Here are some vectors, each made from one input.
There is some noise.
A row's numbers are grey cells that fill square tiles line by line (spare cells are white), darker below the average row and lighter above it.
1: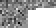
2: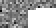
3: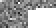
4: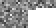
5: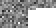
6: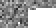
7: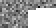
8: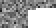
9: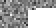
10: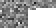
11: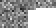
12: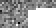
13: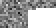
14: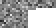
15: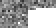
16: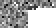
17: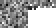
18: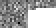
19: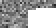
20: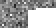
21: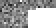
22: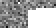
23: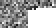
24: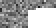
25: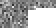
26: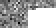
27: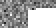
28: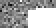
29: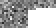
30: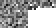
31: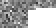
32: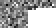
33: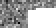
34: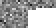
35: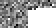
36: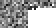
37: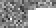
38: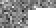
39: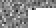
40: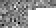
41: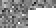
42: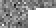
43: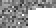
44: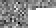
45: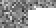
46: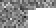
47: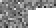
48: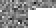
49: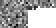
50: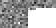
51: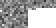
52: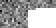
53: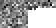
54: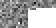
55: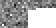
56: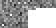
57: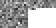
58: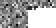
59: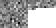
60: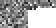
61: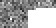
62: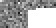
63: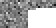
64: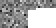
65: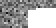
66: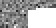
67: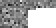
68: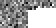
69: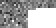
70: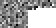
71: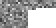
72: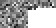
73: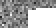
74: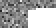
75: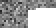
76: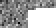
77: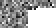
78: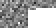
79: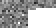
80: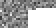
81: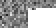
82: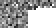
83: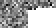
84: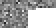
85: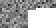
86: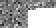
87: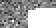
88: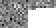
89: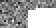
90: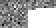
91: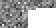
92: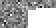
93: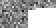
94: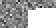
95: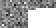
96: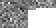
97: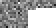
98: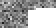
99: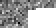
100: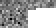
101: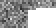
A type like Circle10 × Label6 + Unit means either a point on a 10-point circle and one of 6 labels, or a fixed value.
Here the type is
Label5 + Line13.
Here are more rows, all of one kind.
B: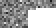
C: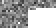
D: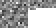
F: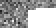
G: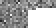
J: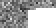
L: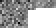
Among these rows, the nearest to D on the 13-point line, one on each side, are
C and G.
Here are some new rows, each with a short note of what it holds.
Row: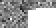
a point on a 13-point line
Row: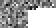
one of 5 labels
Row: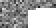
a point on a 13-point line
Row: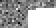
a point on a 13-point line
